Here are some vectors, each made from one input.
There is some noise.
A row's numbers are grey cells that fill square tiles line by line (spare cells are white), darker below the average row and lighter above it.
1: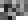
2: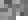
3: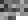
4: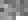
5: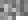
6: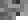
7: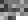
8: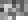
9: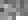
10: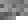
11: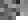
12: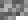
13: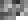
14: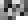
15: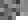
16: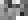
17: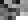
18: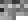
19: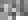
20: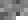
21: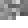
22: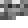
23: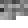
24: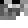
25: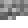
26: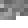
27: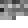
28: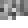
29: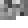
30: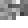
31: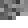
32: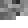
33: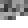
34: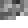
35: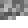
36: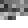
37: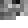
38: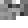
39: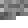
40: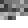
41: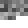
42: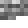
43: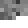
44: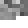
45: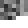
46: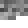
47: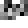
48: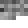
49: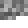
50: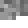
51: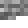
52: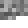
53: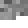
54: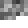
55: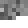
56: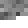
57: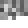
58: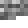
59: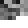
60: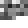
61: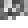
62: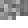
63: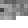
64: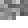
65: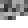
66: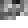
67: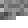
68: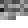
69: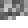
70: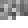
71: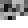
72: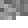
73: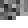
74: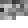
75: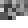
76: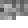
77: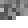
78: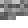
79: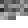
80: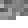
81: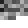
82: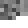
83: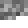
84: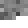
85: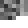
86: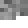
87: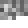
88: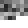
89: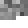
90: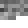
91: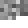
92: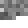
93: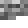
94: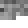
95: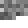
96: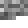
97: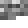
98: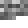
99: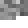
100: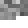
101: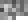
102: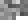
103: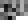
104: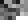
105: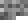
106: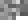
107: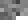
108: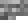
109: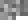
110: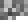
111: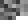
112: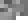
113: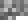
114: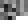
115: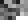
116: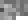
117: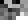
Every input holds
a point on a 10-point line and a true/false value.
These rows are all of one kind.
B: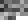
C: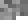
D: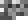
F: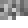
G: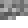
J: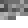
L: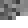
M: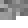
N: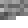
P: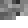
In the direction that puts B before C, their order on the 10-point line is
B, J, L, P, M, C, D, N, G, F.
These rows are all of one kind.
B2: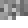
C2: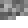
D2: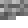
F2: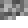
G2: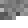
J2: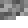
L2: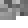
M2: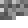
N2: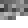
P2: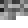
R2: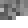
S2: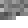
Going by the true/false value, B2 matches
L2, N2 and P2.
